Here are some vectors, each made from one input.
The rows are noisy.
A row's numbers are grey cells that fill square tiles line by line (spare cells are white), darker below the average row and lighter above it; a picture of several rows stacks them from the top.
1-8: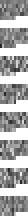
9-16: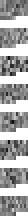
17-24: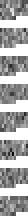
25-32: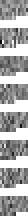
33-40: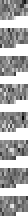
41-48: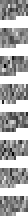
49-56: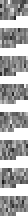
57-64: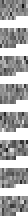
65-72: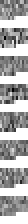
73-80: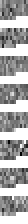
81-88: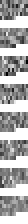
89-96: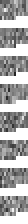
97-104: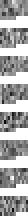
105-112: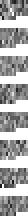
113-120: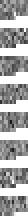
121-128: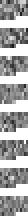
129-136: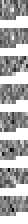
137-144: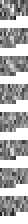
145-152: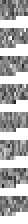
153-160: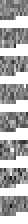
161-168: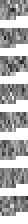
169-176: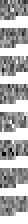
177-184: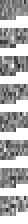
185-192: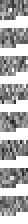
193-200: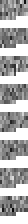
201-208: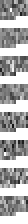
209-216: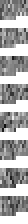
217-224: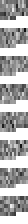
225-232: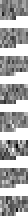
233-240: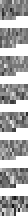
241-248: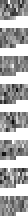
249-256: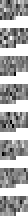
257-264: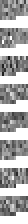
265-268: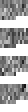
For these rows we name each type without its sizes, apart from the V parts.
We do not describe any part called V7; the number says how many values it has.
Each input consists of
three true/false values and a value of V7, together with a list of points on a line.
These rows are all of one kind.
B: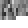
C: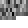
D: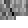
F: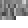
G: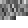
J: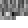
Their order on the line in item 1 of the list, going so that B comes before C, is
G, F, B, C, J, D.
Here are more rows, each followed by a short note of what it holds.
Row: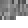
three true/false values and a value of V7, together with a list of three items
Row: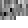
three true/false values and a value of V7, together with a list of one item
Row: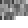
three true/false values and a value of V7, together with a list of three items
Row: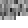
three true/false values and a value of V7, together with a list of one item
